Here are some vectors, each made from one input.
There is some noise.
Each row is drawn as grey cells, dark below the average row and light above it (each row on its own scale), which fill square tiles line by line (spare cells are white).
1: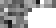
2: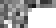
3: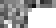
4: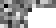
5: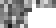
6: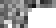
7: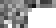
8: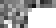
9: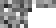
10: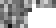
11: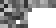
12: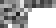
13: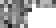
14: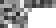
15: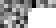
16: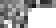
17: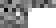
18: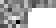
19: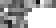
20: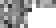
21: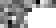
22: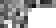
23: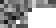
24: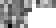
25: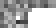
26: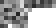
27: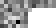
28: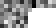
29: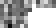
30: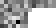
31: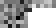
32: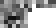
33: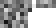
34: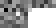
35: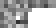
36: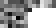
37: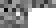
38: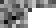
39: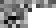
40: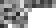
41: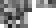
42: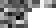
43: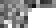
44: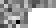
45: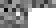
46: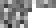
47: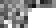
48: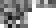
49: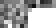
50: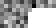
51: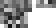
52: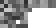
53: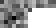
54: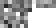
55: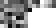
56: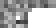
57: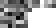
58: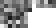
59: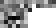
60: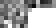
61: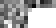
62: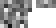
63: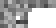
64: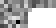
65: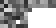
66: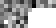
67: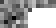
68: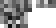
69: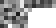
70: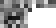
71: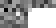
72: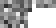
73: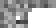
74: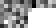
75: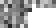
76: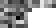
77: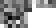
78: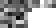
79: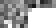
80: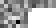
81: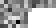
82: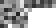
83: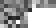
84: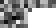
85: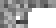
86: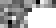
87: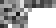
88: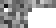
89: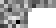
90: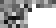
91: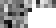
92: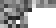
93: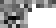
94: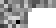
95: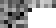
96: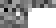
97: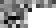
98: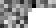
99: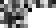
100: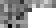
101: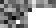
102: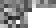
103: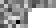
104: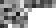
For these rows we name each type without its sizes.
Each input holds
a list of points on a line.
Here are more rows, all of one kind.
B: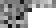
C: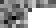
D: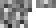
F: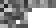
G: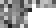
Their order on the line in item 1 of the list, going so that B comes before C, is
D, G, B, F, C.
